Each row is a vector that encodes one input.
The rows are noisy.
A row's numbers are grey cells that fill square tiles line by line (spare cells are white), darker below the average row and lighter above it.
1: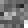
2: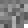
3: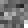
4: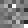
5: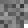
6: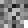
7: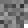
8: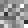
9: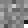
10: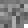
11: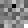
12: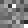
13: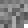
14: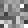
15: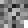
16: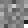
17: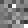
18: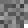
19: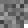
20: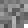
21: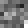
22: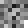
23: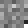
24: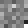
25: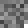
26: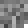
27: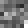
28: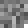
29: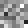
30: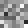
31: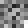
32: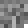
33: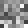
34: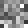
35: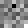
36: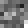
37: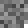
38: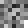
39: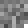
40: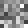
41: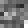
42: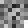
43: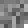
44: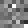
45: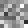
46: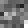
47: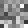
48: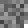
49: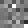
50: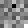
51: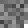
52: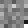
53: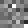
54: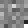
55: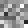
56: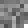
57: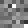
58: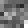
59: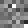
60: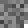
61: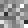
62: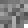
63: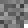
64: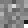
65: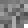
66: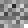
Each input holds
a point on a 5-point line and a true/false value.
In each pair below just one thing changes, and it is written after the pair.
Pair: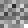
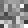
the place on the 5-point line
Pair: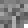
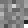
the place on the 5-point line
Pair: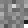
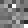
the place on the 5-point line
